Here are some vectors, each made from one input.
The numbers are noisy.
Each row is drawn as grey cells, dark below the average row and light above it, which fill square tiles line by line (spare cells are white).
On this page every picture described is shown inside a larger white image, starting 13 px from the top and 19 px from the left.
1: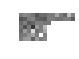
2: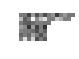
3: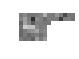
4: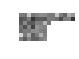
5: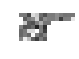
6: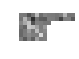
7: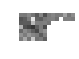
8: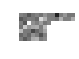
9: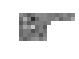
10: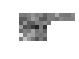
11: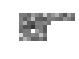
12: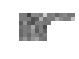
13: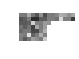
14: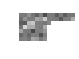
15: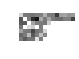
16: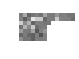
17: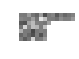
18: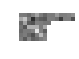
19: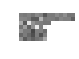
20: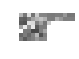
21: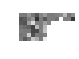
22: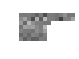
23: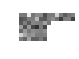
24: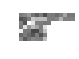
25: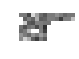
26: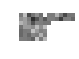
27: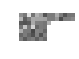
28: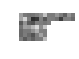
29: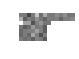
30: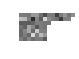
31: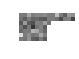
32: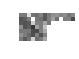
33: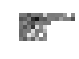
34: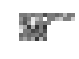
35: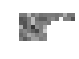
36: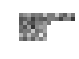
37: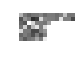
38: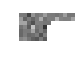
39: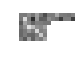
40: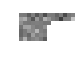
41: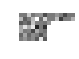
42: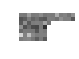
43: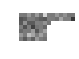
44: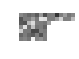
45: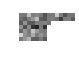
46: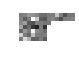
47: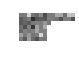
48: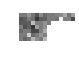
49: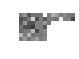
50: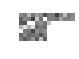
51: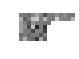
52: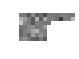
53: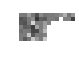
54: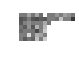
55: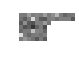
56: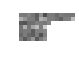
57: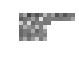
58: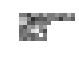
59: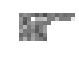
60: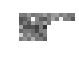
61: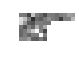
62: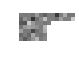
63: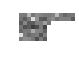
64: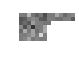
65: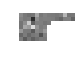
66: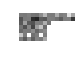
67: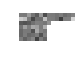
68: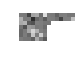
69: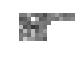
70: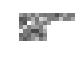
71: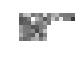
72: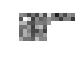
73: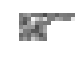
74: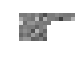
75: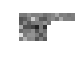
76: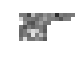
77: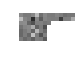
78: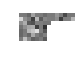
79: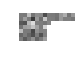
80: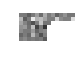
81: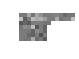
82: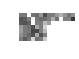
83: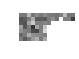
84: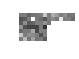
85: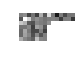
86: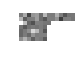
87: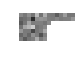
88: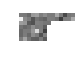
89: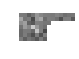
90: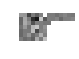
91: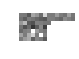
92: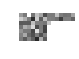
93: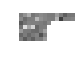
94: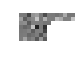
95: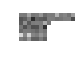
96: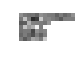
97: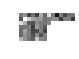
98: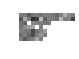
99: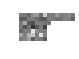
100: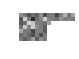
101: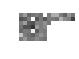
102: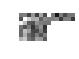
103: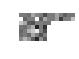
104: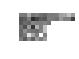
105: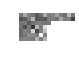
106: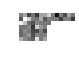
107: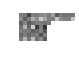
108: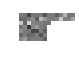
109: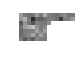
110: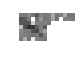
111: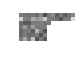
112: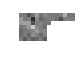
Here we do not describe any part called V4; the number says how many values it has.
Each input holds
a list of up to two items, each a true/false value and a value of V4.
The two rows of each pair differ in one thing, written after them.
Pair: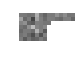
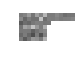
the true/false value in item 2 of the list
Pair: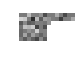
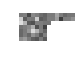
the true/false value in item 2 of the list
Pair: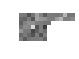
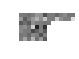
the true/false value in item 2 of the list
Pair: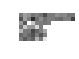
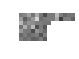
the true/false value in item 1 of the list
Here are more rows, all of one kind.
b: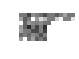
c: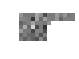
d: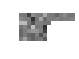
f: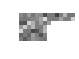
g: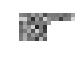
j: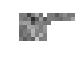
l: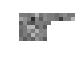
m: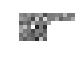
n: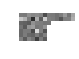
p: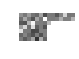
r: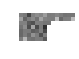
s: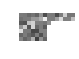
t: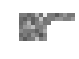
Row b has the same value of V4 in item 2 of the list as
c and r.
